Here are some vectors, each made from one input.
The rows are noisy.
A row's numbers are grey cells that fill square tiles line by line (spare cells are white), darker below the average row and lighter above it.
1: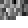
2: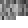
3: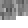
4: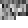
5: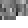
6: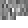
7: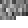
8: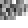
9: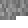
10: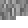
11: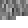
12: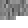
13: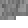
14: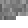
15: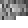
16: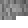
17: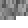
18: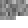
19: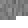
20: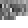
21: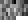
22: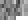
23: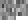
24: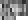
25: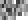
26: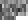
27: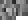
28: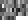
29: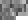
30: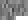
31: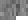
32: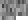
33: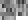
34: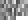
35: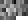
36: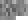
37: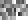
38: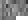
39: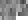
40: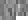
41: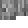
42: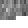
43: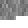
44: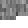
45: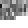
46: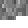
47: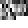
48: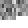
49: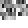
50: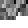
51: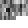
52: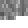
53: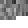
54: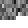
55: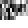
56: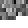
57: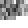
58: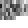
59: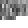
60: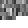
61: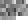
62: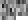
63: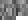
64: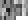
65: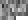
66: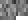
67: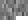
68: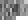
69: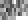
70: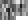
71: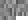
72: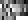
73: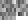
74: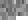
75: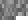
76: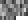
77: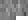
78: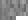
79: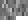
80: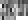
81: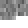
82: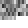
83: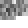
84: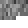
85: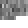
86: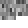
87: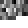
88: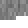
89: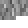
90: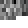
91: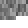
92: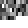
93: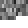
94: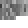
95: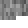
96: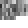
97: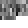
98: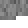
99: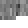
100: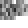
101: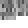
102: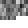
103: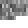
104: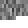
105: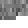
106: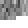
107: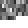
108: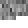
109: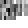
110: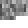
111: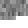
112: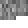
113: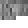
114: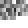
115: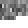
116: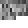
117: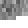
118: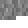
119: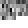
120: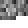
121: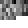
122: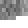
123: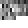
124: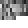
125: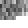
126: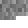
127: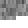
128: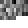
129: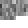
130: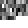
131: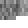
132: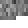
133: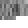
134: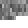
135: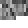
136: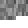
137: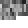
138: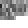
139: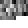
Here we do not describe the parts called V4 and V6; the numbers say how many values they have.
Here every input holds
either a fixed value, or one of 5 labels, a true/false value, a value of V4 and a value of V6.
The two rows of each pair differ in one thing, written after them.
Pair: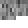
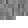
the value of V4
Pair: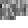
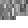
the true/false value
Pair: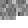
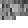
the true/false value
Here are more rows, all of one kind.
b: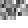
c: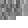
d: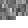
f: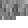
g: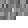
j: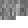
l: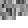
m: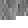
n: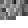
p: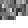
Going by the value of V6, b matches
f, j, m and n.
